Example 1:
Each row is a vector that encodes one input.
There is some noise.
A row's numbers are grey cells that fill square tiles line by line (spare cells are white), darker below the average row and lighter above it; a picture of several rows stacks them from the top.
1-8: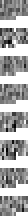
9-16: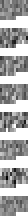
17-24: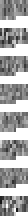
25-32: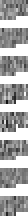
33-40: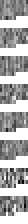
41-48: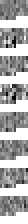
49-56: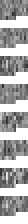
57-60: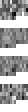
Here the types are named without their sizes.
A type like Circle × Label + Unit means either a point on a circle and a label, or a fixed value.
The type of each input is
List(Line).
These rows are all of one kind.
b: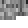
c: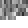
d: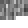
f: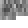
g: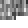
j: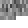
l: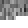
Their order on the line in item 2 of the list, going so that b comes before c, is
g, b, f, c, d, l, j.
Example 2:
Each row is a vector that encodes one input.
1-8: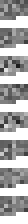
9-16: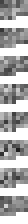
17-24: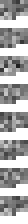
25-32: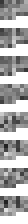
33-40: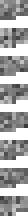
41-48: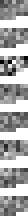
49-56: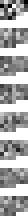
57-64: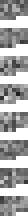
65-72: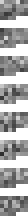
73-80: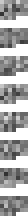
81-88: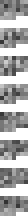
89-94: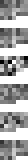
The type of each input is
List2(Circle6).
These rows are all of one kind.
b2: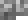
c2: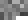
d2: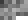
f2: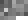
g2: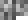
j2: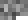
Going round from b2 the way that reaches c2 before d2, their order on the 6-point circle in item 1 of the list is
b2, c2, d2, f2, j2, g2.
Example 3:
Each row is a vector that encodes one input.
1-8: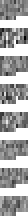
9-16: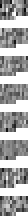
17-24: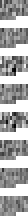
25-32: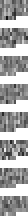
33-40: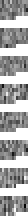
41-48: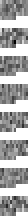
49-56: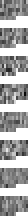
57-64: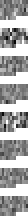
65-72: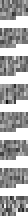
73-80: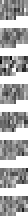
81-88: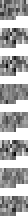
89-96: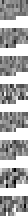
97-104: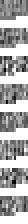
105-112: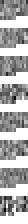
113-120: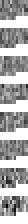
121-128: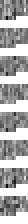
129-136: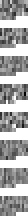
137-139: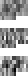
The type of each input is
List2(Line7).
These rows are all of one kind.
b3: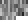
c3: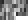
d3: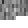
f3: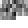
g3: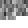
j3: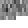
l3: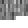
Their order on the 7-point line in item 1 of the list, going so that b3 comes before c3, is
b3, g3, j3, f3, d3, c3, l3.
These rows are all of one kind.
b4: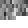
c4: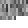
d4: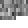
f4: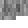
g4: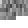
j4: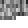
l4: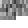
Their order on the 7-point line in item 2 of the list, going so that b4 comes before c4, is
f4, b4, j4, g4, l4, d4, c4.
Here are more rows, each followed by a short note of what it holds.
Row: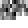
a list of two items
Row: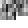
a list of two items
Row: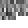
the empty list
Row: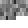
a list of one item
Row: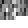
a list of two items
